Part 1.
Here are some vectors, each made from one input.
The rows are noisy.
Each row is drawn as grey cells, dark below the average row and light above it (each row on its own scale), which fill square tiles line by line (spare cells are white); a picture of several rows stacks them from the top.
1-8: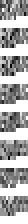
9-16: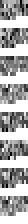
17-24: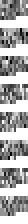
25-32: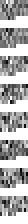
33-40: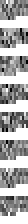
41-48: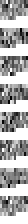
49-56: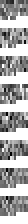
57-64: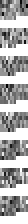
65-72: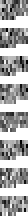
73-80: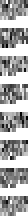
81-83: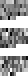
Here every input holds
four true/false values.
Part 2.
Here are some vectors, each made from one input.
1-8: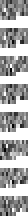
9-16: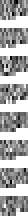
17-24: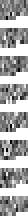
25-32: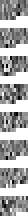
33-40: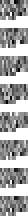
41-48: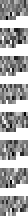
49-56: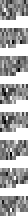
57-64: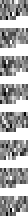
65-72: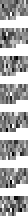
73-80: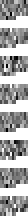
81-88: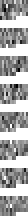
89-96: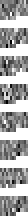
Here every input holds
one of 6 labels.
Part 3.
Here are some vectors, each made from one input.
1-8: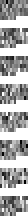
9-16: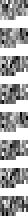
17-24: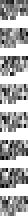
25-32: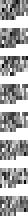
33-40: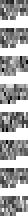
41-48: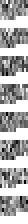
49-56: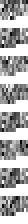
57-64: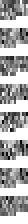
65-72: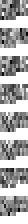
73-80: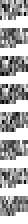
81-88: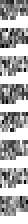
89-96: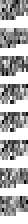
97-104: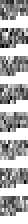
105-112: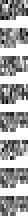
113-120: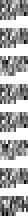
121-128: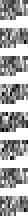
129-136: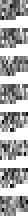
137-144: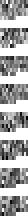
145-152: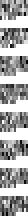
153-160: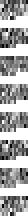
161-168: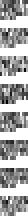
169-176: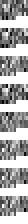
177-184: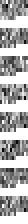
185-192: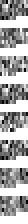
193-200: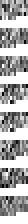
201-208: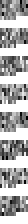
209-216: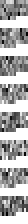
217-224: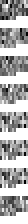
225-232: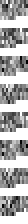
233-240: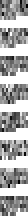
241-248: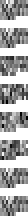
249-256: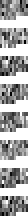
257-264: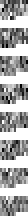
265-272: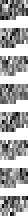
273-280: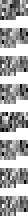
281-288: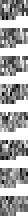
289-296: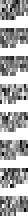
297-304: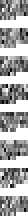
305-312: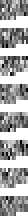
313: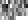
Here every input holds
four true/false values.
